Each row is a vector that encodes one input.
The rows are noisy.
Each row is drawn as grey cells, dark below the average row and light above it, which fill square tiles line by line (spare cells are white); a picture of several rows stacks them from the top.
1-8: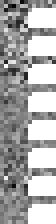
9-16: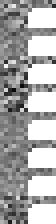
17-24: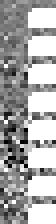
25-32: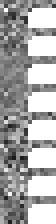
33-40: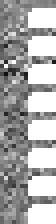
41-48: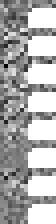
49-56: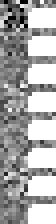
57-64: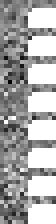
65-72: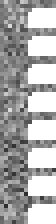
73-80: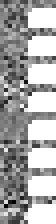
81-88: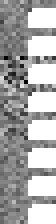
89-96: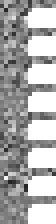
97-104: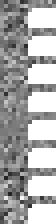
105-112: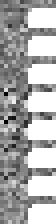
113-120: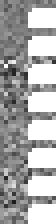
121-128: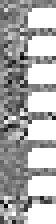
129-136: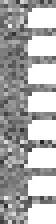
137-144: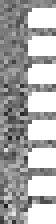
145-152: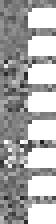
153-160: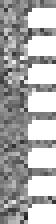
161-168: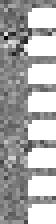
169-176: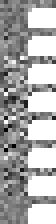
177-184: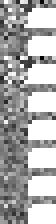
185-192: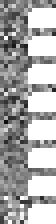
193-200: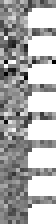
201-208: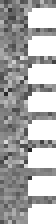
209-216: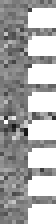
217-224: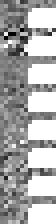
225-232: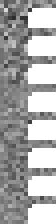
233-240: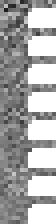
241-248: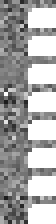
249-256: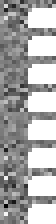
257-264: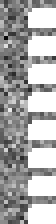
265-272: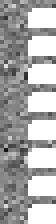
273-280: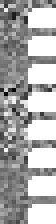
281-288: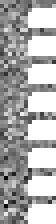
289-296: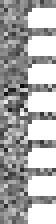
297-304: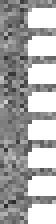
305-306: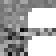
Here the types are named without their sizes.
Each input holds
a point on a line, together with either a label, or a point on a line.
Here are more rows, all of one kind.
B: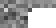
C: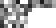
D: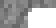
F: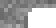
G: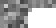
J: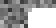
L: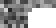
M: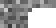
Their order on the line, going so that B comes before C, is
B, M, L, G, D, J, C, F.
